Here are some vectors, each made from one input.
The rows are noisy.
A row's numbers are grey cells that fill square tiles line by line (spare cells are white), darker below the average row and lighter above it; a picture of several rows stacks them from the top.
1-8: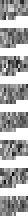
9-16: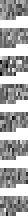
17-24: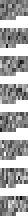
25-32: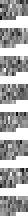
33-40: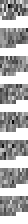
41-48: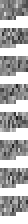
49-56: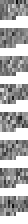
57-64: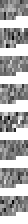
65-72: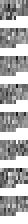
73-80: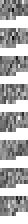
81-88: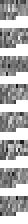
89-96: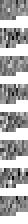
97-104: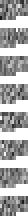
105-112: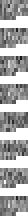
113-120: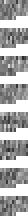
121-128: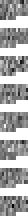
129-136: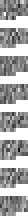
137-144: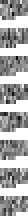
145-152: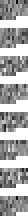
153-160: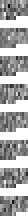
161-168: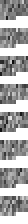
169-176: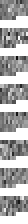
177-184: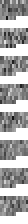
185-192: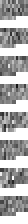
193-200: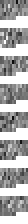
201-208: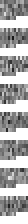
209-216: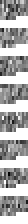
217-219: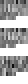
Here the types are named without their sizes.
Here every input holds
either a point on a circle, or a label and a point on a line.
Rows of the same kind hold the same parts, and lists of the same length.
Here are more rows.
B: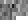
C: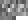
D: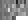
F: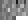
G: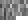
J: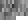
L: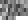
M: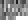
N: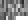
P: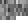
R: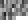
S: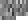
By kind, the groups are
B, C, D, F, G, J, M, N, R
L, P, S

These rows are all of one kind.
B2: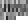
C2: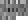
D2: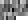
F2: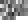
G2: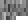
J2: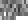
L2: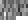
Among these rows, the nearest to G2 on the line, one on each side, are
B2 and L2.
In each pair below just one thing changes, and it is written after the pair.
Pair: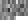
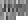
the label
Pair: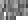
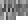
the place on the line
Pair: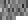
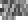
the label
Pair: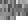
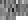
the label
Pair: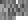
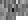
the place on the line
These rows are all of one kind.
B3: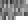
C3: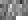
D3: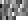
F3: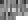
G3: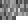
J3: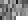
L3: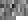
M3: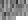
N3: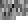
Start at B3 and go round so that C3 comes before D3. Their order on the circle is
B3, C3, D3, G3, F3, J3, M3, N3, L3.
